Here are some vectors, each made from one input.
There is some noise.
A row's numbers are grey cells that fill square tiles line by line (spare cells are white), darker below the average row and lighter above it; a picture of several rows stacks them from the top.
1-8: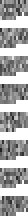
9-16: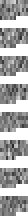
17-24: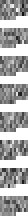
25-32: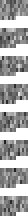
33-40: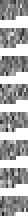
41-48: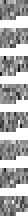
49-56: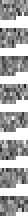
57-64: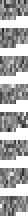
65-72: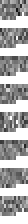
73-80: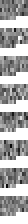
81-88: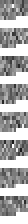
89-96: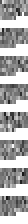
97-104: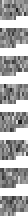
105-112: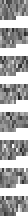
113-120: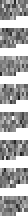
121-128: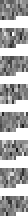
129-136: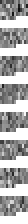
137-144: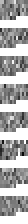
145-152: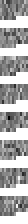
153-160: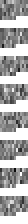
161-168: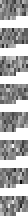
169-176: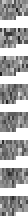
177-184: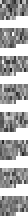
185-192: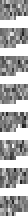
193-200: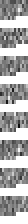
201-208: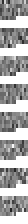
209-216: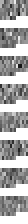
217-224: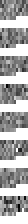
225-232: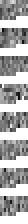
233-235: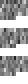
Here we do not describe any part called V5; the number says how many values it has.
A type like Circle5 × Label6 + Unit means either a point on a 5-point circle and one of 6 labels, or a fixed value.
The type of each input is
Circle6 + Line6 × V5 × V5 + List2(Line4).
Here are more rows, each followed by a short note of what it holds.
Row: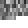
a list of two items
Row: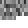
a list of two items
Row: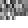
the empty list
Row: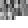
the empty list
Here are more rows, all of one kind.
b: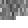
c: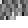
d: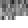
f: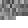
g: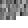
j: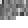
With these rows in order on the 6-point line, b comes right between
c and d.
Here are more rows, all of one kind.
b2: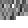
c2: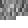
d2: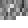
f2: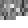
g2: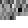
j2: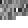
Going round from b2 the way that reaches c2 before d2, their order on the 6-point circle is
b2, g2, j2, c2, d2, f2.
